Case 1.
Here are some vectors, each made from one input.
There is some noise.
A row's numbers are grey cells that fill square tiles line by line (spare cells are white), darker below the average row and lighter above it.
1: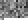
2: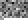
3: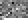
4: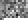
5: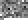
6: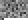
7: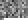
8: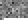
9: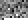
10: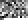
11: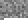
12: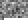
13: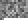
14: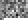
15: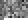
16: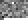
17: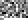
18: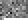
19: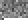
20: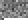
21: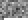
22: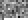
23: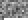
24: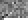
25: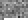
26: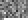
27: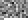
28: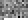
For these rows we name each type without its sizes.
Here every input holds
a label.
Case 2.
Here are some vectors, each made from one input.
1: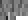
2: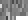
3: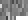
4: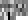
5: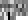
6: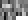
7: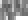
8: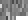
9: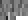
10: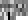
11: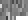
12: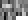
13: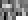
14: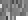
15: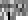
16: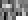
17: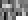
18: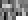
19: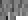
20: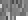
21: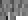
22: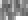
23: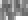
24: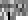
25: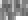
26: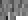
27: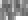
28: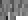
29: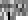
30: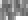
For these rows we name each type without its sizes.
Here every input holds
a point on a line.
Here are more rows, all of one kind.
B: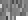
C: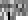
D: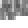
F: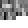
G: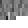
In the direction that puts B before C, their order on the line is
F, G, B, D, C.
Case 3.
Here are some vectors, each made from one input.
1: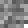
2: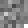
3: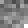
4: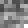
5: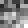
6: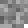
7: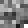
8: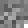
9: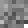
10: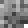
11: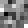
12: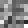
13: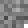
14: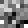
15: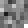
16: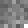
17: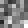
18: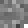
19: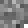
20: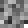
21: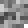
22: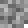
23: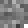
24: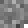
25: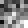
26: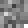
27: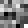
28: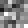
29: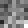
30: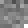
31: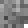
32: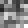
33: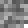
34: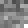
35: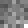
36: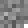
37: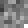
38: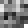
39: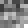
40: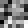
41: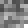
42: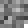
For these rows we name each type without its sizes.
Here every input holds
a label.
